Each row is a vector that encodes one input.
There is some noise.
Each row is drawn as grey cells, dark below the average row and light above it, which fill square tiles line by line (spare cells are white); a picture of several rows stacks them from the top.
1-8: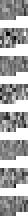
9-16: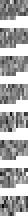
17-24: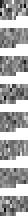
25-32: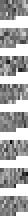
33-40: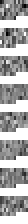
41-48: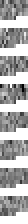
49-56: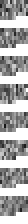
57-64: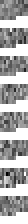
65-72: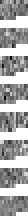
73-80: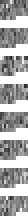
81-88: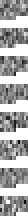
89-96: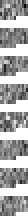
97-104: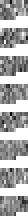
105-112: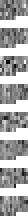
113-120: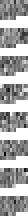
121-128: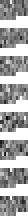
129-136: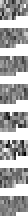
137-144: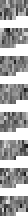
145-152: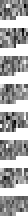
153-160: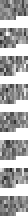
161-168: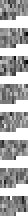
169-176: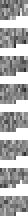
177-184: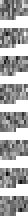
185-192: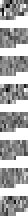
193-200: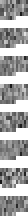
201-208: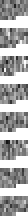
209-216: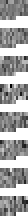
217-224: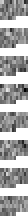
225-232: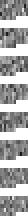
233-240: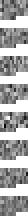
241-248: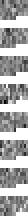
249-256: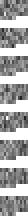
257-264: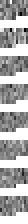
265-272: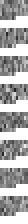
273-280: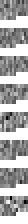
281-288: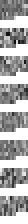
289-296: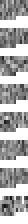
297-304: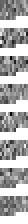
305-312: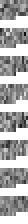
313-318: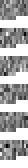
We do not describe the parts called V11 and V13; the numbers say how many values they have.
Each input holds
either a node of a 9-node tree, a true/false value and a value of V11, or a value of V13.
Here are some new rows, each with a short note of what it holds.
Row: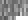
a value of V13
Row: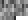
a value of V13
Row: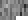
a node of a 9-node tree, a true/false value and a value of V11
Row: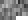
a node of a 9-node tree, a true/false value and a value of V11
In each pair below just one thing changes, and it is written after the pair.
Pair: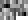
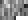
the true/false value
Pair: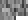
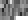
the value of V11
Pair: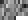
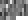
the value of V11
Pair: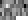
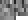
the true/false value
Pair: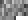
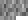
the node of the tree
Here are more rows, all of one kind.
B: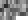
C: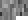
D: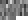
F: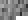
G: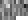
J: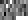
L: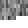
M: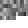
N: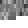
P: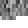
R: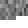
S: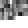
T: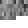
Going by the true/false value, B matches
D, J, P and R.
